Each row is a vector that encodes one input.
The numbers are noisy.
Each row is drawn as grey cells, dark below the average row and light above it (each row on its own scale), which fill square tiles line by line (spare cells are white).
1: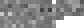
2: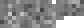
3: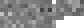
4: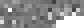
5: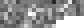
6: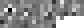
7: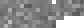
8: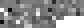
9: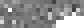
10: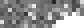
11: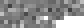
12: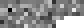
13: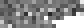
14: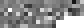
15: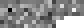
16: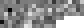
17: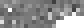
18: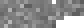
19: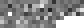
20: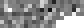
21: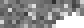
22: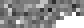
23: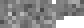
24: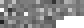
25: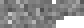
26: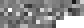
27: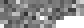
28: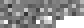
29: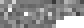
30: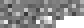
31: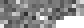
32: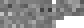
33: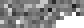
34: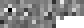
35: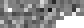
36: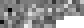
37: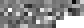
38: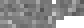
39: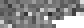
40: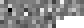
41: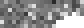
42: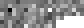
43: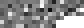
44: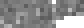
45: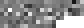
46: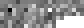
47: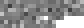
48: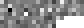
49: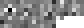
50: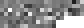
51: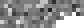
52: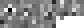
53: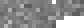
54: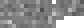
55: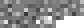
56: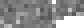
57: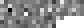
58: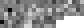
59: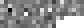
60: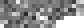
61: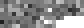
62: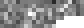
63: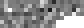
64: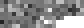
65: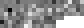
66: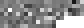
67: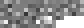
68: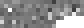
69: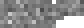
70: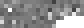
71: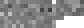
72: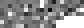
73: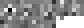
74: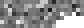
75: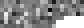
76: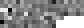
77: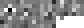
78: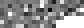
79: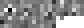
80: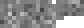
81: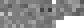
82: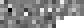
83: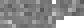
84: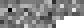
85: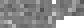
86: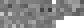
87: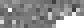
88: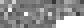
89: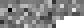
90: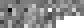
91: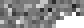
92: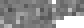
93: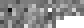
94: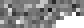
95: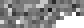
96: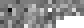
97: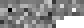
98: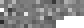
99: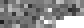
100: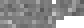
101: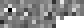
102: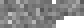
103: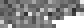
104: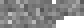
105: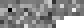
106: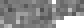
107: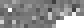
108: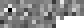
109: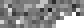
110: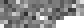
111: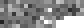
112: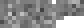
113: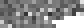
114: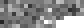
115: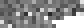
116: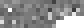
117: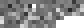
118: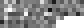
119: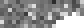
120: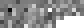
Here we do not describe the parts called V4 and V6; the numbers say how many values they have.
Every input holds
either a point on a 5-point line and a value of V4, or a true/false value and a value of V6.
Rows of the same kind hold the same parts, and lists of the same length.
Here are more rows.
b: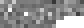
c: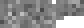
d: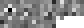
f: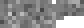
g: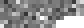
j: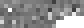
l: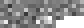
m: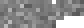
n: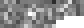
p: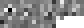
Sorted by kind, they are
b, d, j, n, p
c, f, g, l, m

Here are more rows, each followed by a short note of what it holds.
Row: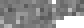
a true/false value and a value of V6
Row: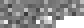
a true/false value and a value of V6
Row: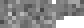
a true/false value and a value of V6
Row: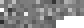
a point on a 5-point line and a value of V4
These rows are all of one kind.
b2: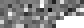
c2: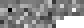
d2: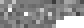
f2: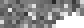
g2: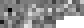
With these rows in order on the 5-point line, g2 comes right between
c2 and d2.
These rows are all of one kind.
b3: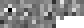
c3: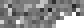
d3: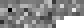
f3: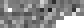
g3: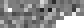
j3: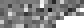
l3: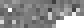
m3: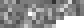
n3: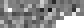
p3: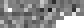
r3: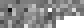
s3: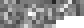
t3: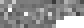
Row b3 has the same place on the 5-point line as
d3 and r3.
